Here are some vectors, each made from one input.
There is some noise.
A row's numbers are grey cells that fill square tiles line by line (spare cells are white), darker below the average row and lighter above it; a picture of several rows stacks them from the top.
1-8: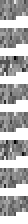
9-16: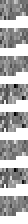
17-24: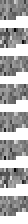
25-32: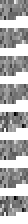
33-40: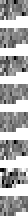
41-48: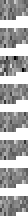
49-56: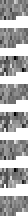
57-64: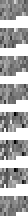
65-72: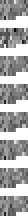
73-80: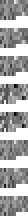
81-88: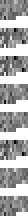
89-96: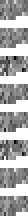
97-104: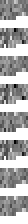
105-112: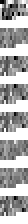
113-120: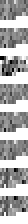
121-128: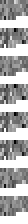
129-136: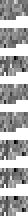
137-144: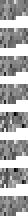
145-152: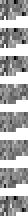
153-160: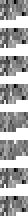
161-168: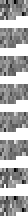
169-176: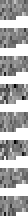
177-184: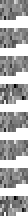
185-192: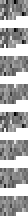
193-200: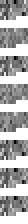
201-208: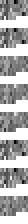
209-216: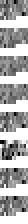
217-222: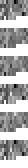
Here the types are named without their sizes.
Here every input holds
a list of items, each a point on a line and a true/false value.
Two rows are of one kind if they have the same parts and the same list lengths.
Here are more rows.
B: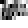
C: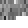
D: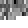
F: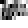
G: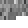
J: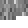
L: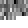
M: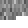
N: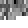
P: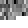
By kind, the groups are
B, F
C, G, J, M
D, L, N, P

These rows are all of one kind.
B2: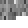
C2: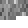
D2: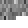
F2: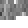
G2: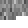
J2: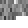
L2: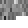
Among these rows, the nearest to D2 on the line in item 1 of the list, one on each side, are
B2 and L2.
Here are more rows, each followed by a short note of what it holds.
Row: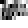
the empty list
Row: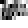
the empty list
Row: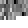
a list of one item
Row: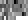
a list of one item
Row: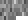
a list of two items
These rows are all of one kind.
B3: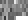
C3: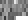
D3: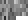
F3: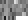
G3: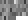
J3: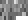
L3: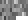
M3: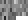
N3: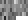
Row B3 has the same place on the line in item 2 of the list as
C3 and F3.
